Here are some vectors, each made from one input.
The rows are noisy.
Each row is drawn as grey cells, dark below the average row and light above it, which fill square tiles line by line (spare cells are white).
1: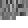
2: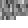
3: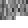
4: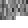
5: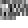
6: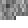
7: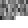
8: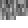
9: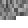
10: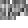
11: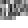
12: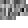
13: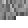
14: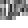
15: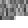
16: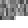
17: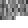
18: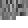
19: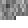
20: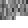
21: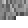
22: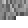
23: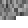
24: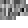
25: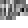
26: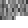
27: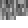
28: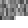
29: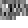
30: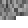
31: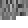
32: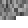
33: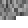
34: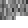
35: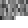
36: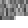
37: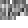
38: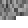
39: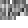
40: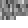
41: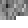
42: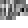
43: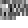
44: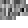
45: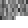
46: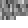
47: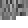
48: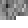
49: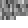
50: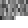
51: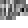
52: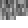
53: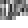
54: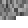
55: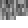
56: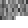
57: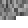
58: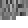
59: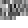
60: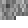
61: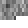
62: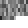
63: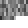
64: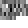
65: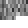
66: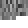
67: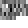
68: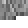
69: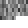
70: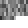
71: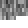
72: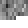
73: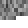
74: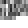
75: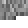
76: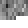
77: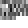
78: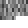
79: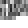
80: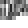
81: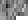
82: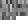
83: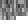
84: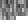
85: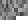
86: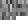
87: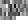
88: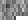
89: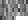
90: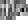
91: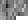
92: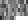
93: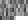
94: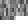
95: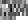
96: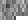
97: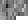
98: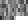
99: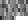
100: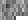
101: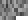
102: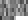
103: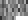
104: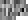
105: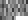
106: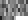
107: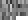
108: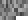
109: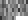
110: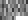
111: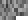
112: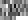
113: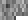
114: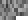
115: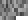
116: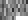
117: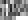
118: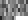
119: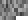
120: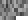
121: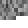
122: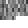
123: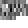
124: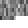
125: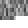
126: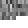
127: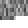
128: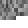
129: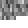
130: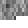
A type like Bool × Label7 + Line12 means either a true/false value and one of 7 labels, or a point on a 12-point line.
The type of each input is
Bool × Bool × Bool + Line7 + Line8.
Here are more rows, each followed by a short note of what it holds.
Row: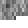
three true/false values
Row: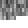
three true/false values
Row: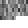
a point on a 7-point line
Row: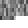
a point on a 7-point line
